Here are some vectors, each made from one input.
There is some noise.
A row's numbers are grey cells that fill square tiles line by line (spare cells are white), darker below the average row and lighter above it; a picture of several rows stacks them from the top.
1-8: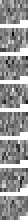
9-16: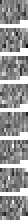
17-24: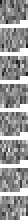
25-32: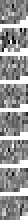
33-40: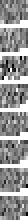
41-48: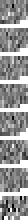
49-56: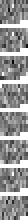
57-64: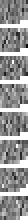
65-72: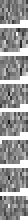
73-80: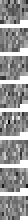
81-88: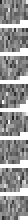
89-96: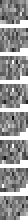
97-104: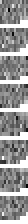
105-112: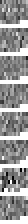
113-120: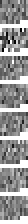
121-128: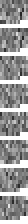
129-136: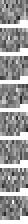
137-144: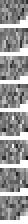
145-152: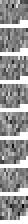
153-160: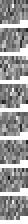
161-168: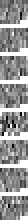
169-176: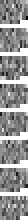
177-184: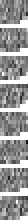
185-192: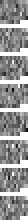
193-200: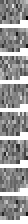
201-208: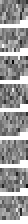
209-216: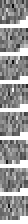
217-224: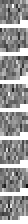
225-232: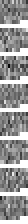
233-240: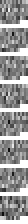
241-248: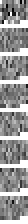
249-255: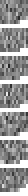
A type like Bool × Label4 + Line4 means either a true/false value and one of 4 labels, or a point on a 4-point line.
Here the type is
List2(Circle14).
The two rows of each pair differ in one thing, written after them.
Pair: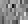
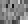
the place on the 14-point circle in item 2 of the list
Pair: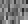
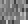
the place on the 14-point circle in item 2 of the list
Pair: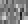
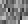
the place on the 14-point circle in item 1 of the list
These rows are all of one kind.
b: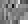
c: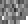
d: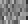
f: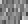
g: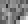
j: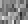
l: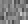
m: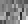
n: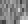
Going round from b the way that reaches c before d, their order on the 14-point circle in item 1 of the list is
b, g, n, c, j, m, f, l, d.
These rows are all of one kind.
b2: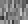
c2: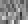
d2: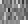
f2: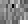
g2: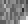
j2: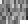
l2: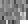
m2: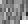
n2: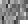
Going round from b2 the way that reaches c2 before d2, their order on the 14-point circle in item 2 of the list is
b2, l2, g2, m2, c2, d2, j2, f2, n2.
